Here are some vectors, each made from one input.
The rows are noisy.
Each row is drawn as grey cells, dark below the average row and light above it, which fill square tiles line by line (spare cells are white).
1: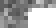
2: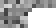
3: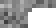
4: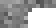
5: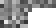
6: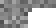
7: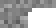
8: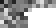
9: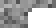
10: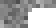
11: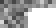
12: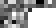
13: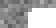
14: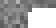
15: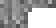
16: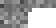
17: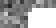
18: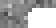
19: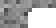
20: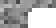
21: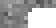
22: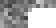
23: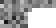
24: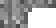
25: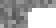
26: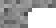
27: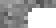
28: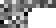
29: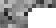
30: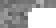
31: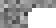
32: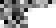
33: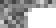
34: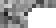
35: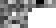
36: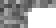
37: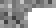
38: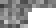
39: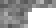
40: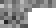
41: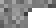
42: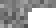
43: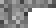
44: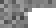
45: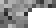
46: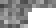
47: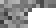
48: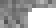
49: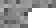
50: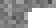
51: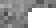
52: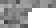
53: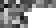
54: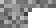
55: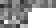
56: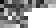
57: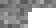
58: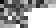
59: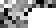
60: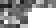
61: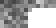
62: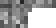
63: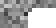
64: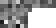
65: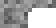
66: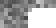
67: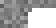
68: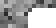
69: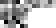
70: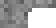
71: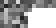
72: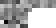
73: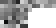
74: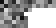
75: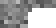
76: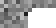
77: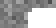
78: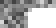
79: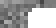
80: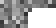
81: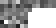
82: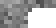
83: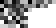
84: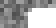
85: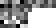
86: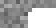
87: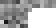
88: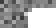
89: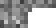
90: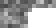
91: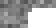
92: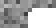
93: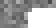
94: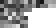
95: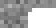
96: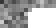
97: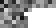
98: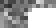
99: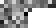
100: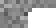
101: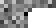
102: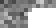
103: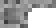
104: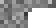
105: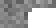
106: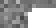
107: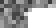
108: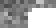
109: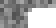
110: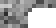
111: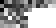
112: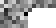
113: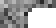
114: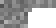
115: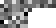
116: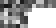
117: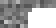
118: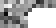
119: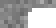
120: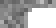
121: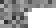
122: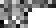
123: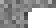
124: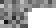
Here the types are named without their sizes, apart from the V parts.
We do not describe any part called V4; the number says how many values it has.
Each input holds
a list of items, each a true/false value and a value of V4.
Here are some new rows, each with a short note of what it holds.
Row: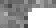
a list of two items
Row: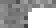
a list of two items
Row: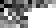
the empty list
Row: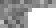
a list of two items
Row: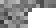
a list of one item
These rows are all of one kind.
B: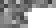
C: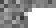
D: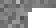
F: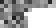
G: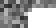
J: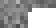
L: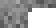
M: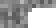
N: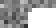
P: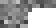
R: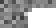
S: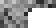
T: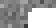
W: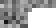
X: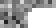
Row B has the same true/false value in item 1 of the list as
F, M, P and X.
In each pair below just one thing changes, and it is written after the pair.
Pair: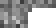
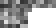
the true/false value in item 1 of the list
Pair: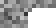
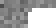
the value of V4 in item 2 of the list
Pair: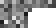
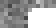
the true/false value in item 2 of the list
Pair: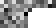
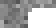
the true/false value in item 2 of the list
